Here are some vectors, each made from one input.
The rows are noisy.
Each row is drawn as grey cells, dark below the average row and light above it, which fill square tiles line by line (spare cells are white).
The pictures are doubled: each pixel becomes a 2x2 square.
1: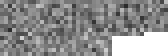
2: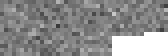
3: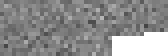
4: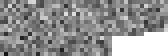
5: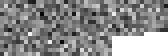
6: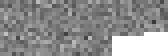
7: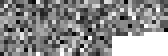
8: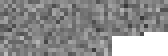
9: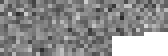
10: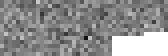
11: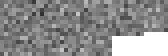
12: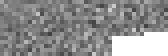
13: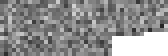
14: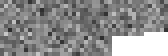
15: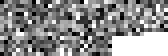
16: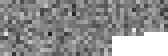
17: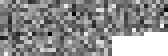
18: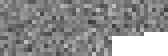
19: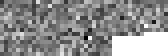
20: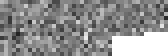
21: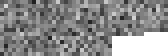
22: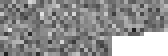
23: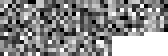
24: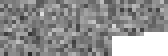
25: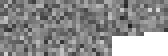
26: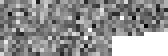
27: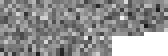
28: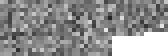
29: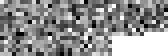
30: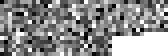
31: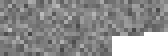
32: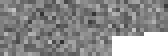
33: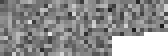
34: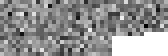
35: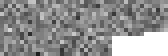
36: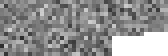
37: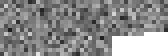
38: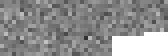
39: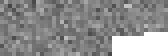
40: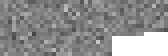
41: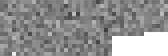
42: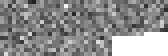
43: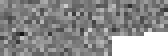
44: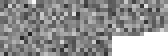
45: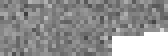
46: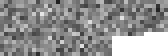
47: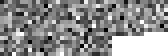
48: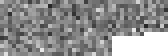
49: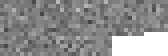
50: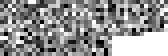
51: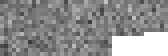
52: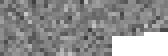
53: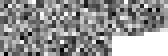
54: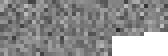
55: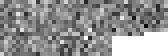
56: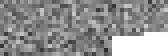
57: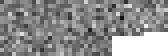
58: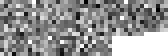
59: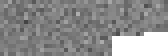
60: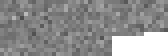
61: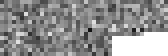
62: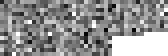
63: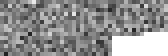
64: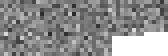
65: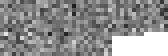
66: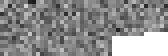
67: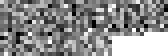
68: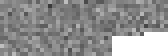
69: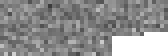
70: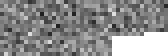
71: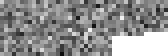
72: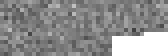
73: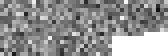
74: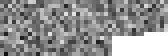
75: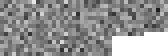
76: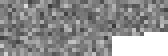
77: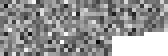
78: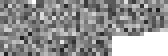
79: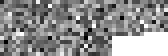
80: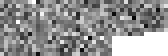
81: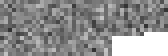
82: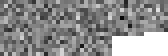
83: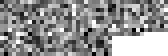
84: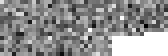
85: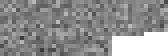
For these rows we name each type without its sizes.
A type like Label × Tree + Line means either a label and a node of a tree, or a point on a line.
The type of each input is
Label × Tree × (Tree + Unit).
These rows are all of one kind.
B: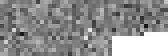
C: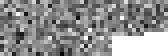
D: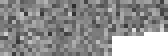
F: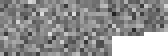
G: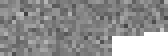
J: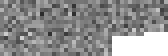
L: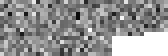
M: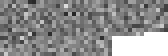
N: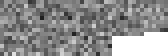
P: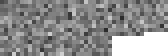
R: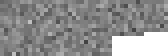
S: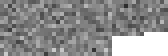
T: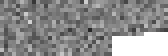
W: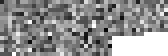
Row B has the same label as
J, M and W.
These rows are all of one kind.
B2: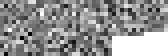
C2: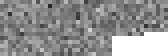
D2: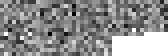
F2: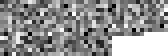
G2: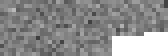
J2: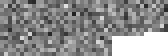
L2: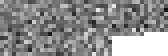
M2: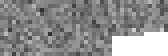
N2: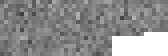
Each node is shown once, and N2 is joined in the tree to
F2, J2, L2 and M2.
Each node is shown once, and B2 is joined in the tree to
J2.
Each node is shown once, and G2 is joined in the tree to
L2.
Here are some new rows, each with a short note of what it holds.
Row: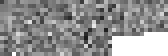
a label and a node of each of two trees
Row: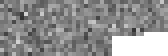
a label and a node of a tree
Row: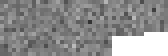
a label and a node of a tree
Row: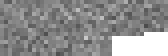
a label and a node of each of two trees
